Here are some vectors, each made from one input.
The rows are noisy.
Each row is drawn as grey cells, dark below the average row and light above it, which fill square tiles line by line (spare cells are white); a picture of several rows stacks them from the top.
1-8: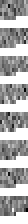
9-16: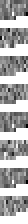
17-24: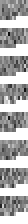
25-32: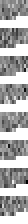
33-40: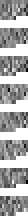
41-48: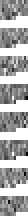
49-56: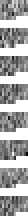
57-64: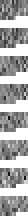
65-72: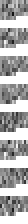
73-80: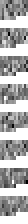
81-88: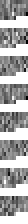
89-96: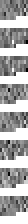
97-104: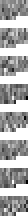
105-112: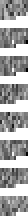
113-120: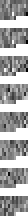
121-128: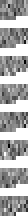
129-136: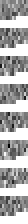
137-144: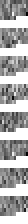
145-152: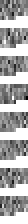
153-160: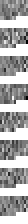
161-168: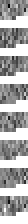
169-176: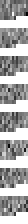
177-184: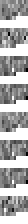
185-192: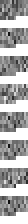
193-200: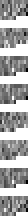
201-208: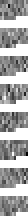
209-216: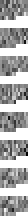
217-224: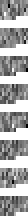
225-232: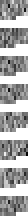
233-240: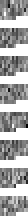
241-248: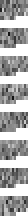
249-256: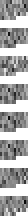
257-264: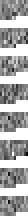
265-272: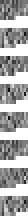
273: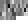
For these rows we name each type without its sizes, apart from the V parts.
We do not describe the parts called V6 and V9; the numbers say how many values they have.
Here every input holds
a label, together with either a true/false value and a value of V6, or a value of V9.
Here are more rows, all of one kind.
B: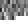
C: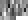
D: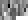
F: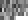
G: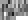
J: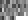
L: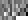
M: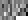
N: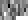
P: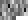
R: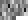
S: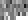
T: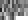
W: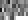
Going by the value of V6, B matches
G, L, M and N.
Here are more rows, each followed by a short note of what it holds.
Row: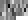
a label, a true/false value and a value of V6
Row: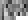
a label, a true/false value and a value of V6
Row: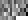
a label, a true/false value and a value of V6
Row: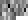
a label, a true/false value and a value of V6
